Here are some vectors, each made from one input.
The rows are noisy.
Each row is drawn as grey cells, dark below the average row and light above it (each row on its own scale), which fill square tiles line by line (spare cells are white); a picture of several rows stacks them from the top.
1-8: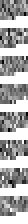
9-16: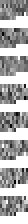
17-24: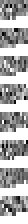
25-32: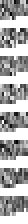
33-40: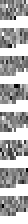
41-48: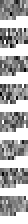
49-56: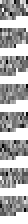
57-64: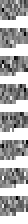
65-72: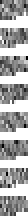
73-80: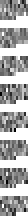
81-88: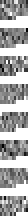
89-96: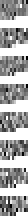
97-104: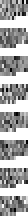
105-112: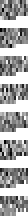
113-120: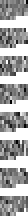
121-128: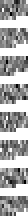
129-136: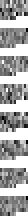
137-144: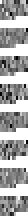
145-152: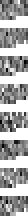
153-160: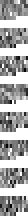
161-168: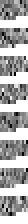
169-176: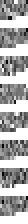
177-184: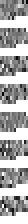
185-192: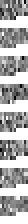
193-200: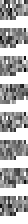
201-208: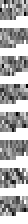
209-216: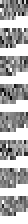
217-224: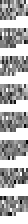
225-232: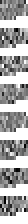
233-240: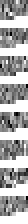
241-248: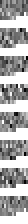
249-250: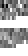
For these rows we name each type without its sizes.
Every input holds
a point on a circle and a true/false value, together with either a fixed value, or a node of a tree.
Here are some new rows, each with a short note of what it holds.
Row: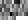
a point on a circle and a true/false value
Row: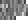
a point on a circle and a true/false value
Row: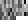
a point on a circle and a true/false value
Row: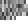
a point on a circle and a true/false value
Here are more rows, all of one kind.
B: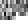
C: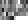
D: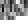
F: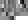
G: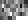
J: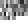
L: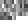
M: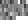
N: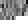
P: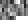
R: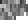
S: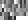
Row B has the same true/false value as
J and N.
